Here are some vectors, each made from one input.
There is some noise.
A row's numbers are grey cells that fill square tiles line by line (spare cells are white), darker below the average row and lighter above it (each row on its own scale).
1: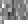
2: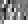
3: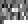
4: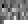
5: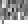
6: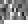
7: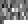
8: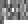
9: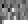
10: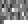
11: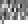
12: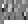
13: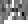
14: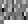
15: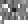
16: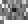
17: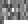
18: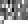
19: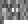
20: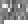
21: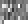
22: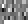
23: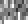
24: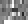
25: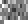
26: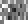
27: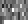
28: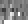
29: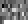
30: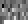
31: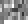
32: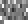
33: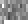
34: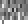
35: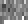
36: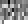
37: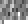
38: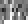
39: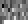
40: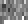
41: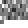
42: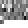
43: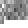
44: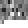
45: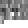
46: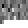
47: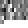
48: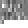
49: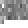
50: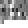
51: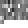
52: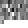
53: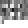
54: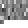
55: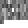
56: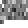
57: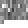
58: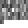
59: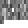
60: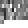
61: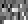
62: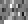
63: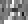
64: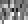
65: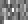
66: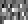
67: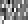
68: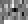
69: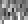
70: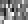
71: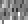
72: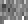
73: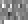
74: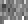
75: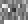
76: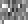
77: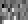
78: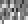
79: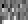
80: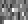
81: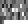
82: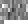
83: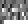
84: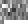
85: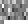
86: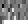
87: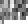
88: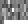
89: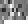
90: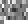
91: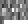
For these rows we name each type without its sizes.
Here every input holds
a list of points on a line.
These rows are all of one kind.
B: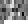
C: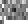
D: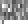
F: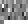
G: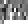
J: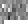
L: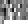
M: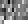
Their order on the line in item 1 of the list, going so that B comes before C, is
B, G, L, M, D, J, F, C.
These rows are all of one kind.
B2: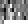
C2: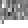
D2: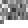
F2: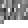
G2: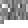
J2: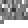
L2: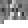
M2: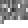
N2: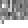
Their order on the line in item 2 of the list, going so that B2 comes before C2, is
F2, B2, L2, J2, M2, D2, G2, N2, C2.
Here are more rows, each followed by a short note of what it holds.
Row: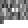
a list of one item
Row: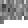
the empty list
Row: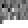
a list of one item
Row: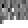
a list of one item
